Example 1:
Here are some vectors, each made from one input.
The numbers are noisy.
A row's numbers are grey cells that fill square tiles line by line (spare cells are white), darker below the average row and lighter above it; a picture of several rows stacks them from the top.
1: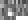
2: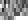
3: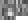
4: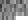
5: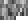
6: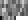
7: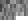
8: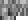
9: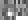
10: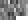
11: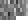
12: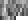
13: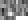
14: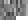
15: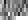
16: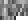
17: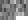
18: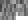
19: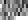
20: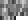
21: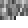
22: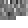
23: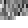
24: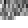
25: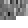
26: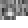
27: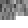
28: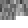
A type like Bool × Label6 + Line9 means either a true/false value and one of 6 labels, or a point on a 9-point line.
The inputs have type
Line5.
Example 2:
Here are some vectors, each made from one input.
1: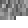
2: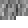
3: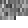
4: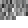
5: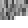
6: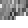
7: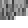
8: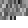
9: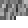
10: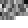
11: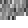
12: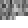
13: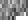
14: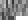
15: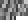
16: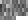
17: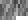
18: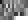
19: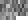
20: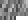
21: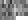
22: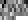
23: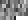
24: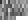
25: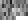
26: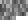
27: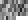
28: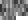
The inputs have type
Label6.
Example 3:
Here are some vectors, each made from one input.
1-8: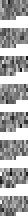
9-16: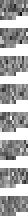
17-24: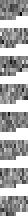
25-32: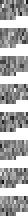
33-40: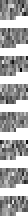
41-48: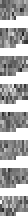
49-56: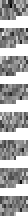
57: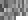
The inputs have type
Tree8.
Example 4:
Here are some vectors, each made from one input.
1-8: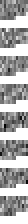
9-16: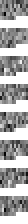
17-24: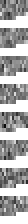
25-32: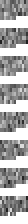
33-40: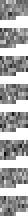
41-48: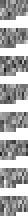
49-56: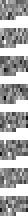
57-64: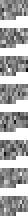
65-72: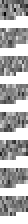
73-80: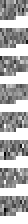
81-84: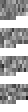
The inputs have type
Bool × Bool × Bool.
